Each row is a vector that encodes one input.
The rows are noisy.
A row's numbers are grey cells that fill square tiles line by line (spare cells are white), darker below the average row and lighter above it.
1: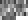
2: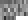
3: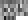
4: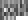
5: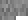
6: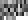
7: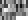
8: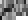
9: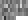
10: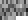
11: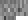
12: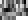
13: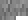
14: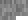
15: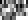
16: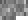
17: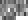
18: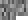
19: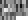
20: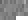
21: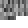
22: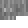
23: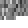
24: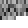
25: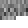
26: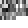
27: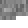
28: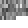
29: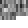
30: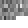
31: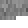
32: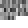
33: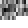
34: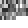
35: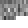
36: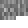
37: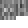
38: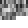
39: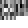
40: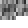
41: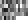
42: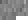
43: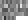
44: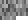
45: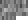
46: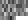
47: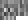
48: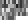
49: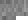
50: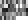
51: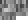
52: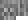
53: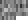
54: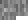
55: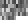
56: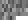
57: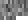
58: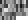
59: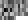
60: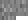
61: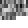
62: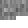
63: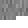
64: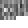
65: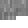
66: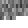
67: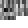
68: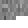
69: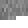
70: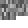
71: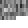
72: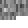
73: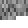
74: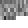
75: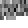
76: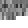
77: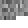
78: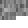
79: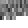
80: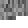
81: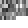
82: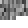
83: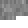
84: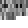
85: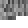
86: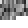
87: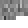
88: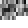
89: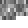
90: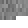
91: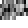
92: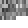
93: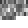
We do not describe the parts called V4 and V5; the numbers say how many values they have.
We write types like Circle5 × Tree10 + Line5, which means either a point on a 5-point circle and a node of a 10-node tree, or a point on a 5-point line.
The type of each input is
Bool × Circle6 × V4 + V5.
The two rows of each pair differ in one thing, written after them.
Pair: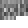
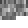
the place on the 6-point circle
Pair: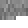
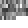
the value of V4
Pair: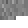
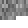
the true/false value
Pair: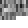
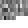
the true/false value
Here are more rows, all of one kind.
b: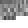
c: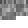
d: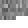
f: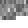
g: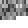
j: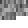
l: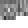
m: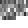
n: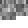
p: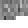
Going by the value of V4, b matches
c, d, f and p.
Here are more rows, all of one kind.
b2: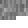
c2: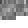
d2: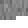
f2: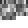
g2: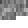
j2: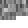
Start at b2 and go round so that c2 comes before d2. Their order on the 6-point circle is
b2, c2, d2, f2, j2, g2.
